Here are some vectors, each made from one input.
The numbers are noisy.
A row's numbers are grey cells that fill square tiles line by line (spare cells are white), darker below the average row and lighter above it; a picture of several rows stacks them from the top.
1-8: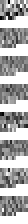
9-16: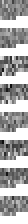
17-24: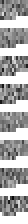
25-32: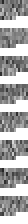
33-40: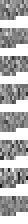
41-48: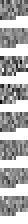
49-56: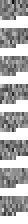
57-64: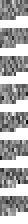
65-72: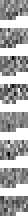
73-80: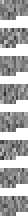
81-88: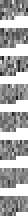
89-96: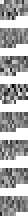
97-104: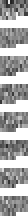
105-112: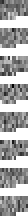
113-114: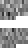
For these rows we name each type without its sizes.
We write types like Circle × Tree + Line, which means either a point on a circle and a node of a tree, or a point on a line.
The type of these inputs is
Bool × Label + Tree.
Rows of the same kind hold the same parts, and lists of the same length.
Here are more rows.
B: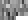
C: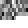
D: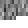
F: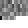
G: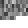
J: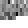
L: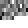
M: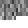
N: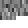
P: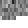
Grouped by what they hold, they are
B, D, J, M, P
C, F, G, L, N

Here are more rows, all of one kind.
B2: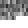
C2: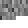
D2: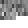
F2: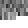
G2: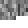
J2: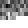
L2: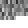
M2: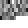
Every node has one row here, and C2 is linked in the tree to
F2 and M2.
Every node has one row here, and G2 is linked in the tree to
M2.
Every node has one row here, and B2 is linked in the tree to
J2.
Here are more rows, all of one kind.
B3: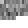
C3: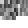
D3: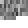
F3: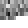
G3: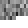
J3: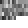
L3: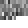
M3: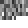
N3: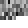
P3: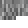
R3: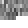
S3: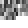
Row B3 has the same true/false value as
F3 and J3.
